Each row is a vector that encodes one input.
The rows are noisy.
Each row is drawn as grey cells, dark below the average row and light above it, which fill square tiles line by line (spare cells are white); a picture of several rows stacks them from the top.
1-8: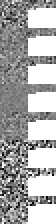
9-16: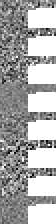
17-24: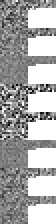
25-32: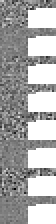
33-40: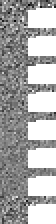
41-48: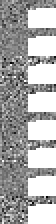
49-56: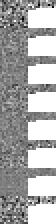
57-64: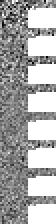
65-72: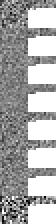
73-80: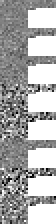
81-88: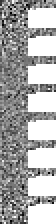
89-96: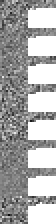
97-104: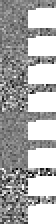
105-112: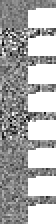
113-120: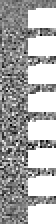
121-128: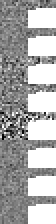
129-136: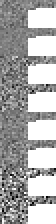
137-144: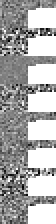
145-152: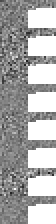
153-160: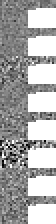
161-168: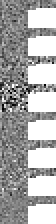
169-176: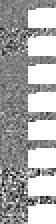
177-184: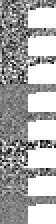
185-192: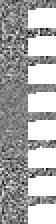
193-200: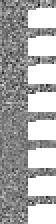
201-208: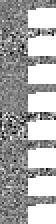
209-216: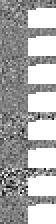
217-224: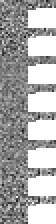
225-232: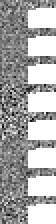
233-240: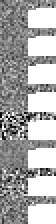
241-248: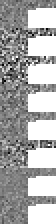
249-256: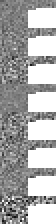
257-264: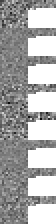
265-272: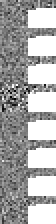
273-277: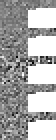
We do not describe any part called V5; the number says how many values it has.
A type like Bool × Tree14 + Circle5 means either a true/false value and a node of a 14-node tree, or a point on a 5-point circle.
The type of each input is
List2(Line11) + V5 × V5.
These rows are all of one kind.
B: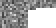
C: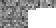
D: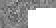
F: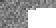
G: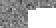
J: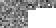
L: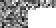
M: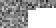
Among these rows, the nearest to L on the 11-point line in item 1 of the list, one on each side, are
G and M.
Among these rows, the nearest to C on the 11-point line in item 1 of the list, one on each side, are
B and M.
